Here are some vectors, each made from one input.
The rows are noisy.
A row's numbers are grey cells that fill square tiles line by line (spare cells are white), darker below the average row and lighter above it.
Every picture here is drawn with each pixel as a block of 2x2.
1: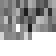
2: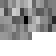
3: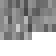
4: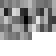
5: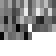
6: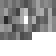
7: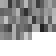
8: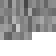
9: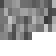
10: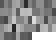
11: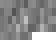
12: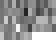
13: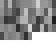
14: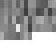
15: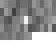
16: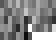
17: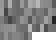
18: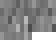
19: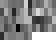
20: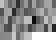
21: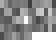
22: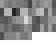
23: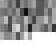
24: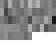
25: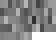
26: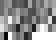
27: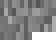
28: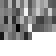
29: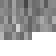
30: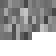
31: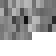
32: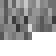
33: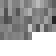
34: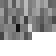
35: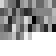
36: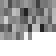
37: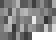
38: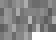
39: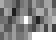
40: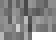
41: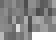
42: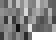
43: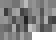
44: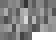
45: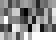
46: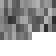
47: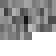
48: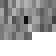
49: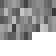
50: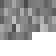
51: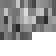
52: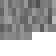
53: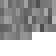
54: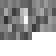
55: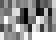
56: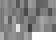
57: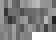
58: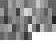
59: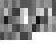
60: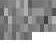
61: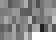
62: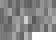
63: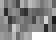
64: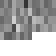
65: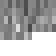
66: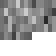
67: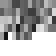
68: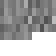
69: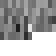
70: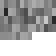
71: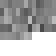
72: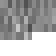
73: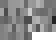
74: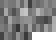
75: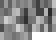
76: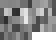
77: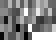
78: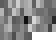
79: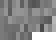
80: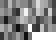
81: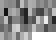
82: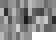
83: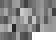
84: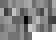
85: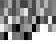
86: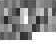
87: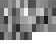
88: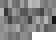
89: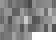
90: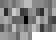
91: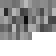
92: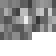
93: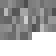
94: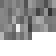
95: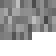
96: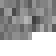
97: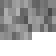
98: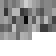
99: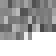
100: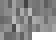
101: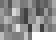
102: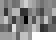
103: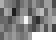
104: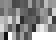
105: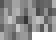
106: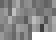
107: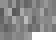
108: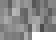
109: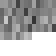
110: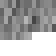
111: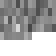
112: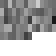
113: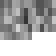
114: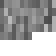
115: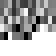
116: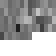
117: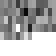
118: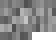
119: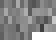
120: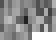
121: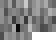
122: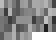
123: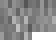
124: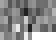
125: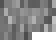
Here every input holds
a list of up to two items, each either a point on a 4-point line, or a point on a 5-point line.
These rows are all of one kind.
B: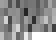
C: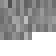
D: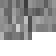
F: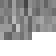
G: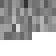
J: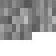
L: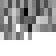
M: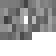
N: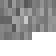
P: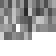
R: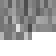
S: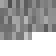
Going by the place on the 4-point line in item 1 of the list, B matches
F, G, J and P.
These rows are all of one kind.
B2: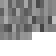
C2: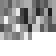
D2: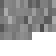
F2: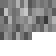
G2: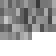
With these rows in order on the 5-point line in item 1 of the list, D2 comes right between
F2 and G2.
